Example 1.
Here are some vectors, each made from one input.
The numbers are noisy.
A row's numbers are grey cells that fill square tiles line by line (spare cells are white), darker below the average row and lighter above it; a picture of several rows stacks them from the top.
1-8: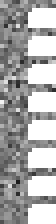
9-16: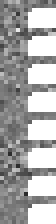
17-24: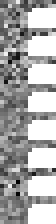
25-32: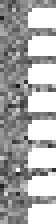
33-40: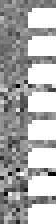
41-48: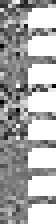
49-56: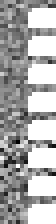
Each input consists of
a node of an 11-node tree.
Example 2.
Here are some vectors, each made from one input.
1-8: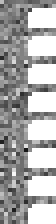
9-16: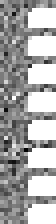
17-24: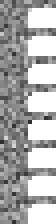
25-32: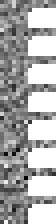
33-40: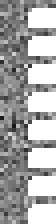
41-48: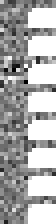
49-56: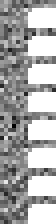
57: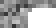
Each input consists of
four true/false values.
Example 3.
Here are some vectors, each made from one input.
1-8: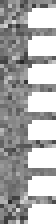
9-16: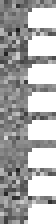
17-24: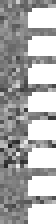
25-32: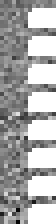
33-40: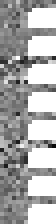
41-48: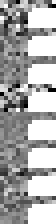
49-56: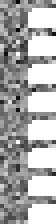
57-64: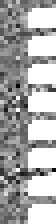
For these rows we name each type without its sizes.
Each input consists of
a node of a tree.
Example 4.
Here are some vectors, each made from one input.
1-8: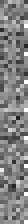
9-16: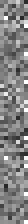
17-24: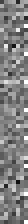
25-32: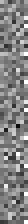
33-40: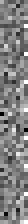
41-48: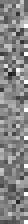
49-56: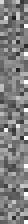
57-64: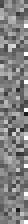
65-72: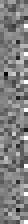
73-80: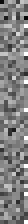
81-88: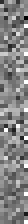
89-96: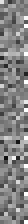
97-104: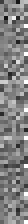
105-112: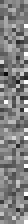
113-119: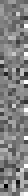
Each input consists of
five true/false values.
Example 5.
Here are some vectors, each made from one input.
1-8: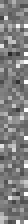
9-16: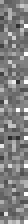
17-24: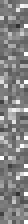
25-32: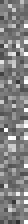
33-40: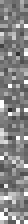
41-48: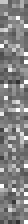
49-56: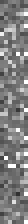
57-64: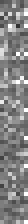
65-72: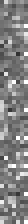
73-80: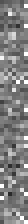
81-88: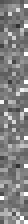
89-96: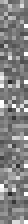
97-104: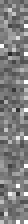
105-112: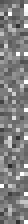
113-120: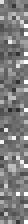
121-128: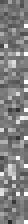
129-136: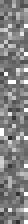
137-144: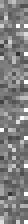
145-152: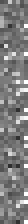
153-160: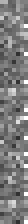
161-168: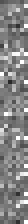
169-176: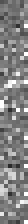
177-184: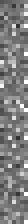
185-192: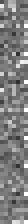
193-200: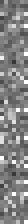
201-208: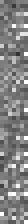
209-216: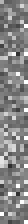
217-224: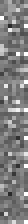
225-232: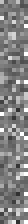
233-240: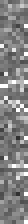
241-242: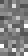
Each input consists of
five true/false values.
